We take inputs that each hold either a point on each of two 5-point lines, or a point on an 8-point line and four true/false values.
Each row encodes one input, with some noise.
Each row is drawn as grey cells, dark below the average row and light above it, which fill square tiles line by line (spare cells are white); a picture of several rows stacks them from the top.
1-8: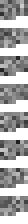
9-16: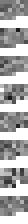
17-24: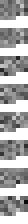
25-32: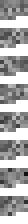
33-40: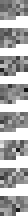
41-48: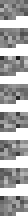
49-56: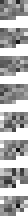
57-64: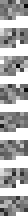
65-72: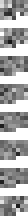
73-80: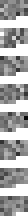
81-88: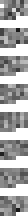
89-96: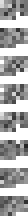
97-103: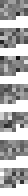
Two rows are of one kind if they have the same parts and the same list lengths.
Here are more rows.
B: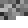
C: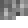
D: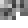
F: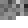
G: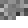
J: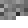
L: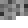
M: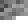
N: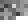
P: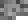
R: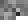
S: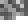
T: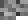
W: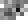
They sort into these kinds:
B, C, F, G, J, L, M, N, P, R, S, T
D, W

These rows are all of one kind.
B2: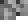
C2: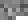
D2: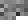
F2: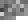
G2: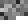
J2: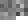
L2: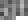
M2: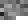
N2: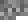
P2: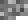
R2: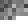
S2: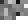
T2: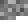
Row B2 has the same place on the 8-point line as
N2, R2 and T2.
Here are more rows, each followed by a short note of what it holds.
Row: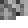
a point on an 8-point line and four true/false values
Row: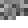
a point on an 8-point line and four true/false values
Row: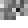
a point on each of two 5-point lines
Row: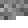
a point on an 8-point line and four true/false values
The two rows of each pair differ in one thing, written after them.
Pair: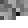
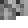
one of the four true/false values
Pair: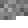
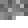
one of the four true/false values
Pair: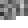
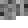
one of the four true/false values
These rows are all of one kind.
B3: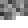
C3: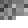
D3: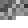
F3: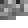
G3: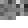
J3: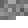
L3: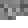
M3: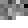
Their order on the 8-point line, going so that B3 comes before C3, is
B3, G3, M3, L3, J3, D3, C3, F3.
